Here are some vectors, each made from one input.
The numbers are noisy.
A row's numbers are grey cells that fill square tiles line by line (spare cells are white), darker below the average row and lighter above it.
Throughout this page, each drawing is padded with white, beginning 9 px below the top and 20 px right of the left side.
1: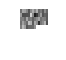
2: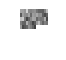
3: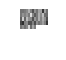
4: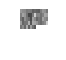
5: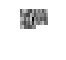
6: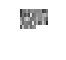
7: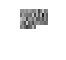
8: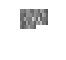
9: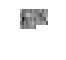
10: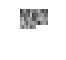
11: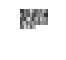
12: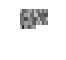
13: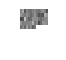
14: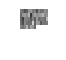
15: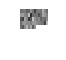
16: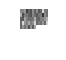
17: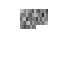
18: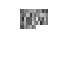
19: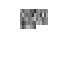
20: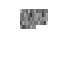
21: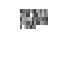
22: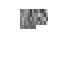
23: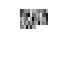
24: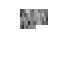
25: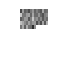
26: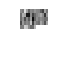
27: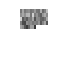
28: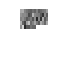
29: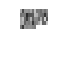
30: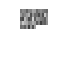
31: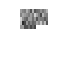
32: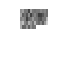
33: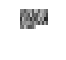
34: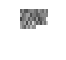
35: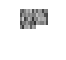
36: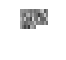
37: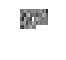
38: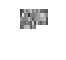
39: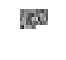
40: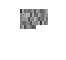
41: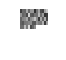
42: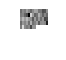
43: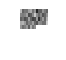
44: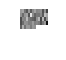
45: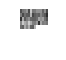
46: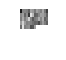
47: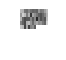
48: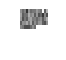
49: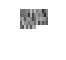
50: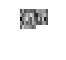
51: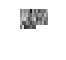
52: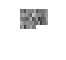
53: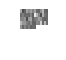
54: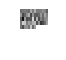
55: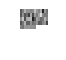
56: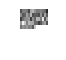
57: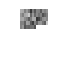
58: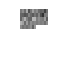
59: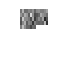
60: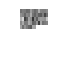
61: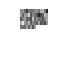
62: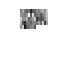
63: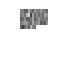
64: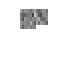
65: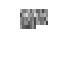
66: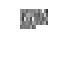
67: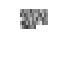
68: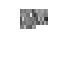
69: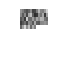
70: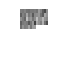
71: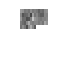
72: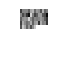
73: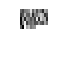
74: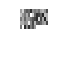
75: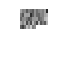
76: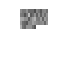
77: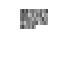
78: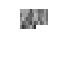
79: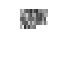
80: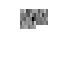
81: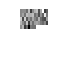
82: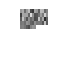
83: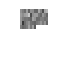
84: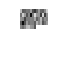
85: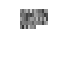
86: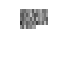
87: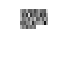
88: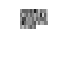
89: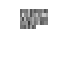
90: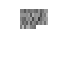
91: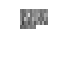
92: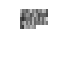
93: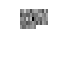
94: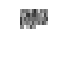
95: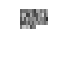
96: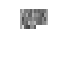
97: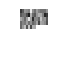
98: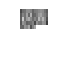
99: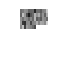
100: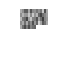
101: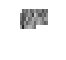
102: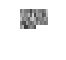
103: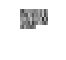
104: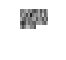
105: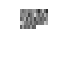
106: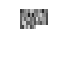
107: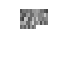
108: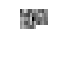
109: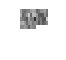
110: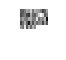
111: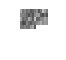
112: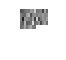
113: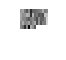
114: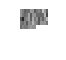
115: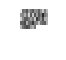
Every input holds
one of 8 labels, together with either a point on a 4-point line and a point on a 5-point line, or a node of an 8-node tree.
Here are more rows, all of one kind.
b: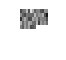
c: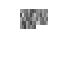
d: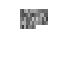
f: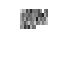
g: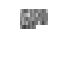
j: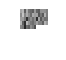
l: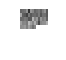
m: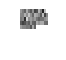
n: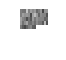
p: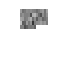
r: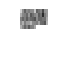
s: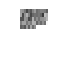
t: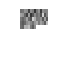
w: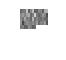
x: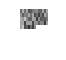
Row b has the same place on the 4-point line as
n, p, t and w.
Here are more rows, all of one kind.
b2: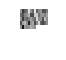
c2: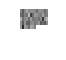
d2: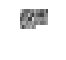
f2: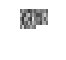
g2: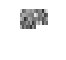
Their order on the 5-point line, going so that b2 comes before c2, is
b2, c2, d2, f2, g2.
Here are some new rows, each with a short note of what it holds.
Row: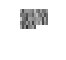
one of 8 labels, a point on a 4-point line and a point on a 5-point line
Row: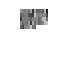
one of 8 labels, a point on a 4-point line and a point on a 5-point line
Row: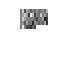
one of 8 labels and a node of an 8-node tree
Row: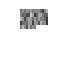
one of 8 labels and a node of an 8-node tree
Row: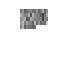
one of 8 labels, a point on a 4-point line and a point on a 5-point line
